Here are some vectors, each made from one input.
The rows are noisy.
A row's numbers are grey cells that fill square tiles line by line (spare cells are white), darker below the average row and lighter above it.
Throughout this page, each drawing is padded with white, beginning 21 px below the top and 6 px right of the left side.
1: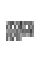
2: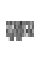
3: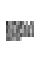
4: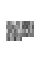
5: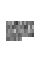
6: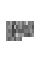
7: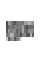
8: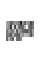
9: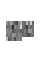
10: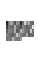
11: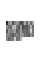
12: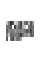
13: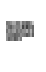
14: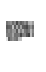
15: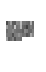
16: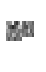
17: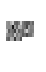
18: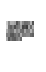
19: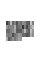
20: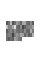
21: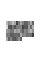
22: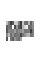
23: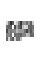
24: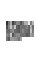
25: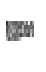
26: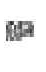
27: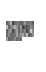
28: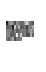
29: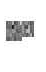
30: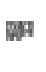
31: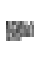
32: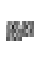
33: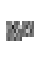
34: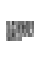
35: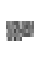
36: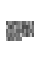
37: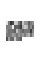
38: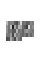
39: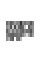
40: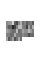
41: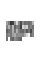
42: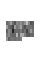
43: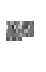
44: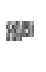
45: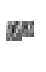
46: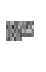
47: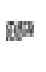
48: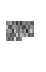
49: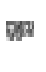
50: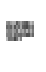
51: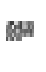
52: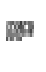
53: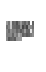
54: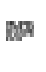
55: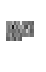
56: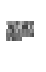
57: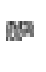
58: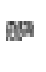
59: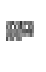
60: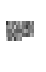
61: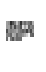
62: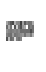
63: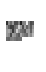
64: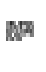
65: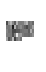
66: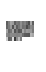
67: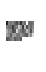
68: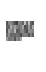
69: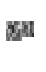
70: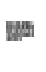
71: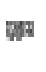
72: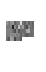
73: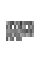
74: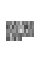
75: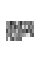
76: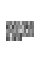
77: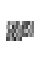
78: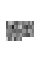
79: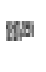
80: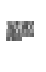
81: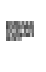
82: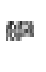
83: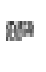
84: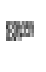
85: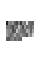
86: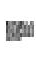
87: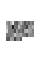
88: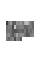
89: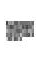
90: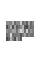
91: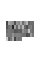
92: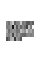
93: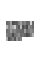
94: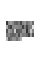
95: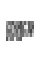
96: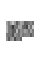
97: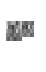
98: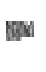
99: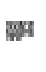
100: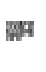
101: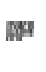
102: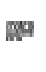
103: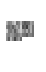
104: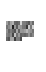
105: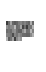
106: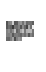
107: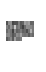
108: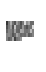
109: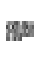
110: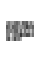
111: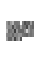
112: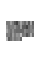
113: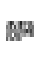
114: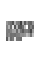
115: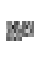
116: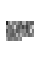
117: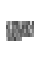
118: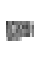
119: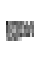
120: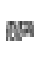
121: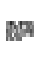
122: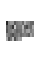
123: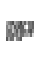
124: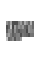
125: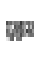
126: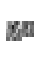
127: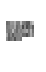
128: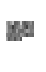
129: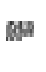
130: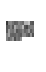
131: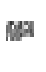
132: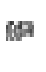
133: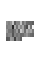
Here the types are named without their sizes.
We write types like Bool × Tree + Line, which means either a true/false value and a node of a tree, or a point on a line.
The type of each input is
(Bool × Bool × Bool + Unit) × Line × Line + Tree + Unit.
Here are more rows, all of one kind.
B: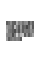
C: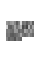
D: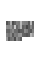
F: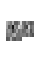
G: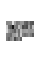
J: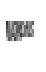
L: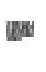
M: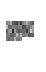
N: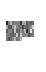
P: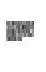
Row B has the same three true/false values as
D and F.
